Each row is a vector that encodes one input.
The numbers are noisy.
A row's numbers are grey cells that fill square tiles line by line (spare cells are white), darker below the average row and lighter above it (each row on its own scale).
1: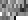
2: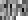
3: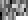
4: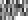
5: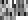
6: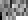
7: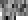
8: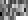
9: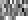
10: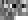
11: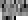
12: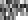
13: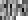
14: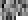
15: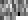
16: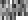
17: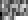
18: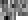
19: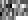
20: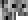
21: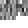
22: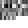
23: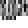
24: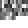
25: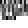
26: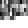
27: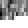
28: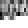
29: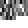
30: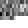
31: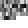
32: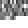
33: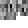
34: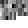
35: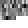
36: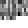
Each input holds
either a fixed value, or three true/false values.
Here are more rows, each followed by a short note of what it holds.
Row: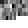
three true/false values
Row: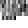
three true/false values
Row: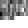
a fixed value
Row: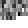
three true/false values
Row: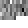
three true/false values
